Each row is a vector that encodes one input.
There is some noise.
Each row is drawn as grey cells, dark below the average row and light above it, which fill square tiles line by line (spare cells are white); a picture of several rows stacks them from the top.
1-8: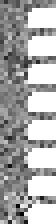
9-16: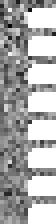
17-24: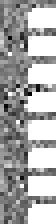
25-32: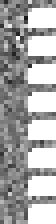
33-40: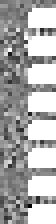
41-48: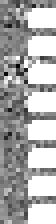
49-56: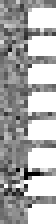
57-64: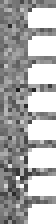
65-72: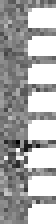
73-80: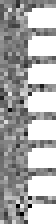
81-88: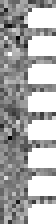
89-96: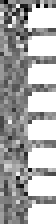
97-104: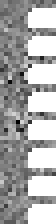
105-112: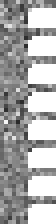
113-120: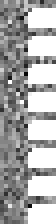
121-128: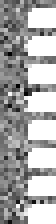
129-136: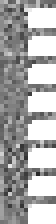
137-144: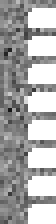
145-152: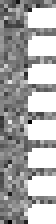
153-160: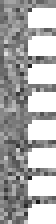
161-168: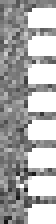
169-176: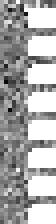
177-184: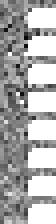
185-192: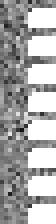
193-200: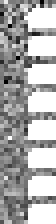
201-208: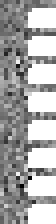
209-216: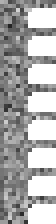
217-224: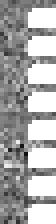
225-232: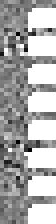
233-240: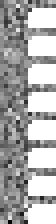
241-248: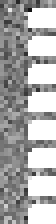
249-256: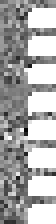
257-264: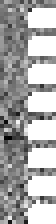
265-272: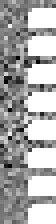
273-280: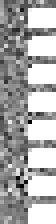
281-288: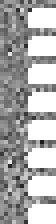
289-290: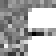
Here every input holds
a list of up to two points on a 17-point line.
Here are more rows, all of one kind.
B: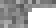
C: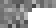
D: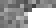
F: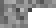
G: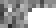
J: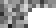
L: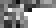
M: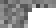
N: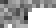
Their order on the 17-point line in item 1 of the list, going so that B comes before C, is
M, B, N, G, J, F, D, L, C.
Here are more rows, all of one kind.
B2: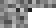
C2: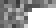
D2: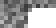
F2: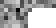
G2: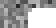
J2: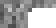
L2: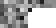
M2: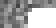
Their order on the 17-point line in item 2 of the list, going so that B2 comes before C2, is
B2, J2, F2, M2, G2, C2, D2, L2.
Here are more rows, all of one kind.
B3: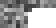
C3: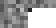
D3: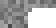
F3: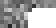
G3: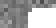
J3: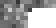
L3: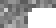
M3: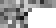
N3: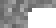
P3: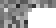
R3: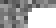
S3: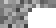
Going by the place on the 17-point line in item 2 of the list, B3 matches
J3, L3, P3 and R3.
